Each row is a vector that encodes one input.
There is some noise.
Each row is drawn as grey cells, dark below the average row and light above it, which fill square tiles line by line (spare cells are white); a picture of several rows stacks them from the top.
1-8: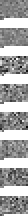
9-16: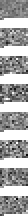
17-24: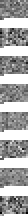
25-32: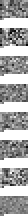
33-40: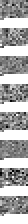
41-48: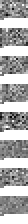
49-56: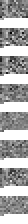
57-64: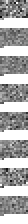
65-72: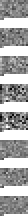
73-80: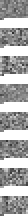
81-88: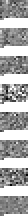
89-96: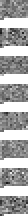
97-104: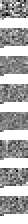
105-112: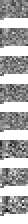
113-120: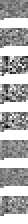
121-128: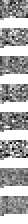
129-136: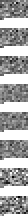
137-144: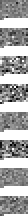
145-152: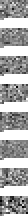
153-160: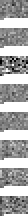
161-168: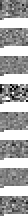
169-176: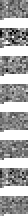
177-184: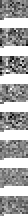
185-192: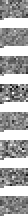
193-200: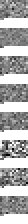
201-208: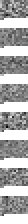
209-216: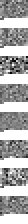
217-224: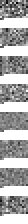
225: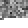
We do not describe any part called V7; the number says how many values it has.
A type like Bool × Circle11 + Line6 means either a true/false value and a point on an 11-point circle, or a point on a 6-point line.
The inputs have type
Label5 × (Label9 + Line8) × Tree9 + V7.
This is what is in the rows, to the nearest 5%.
About 75% of them hold one of 5 labels and a node of a 9-node tree, together with either one of 9 labels, or a point on an 8-point line. The rest hold a value of V7.
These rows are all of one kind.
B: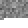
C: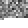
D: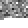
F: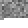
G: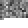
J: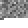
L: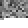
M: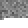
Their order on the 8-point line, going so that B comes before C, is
B, C, G, L, J, F, D, M.
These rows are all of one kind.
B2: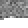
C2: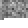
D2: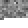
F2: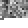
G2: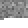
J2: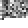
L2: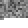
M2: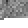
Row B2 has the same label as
J2 and M2.
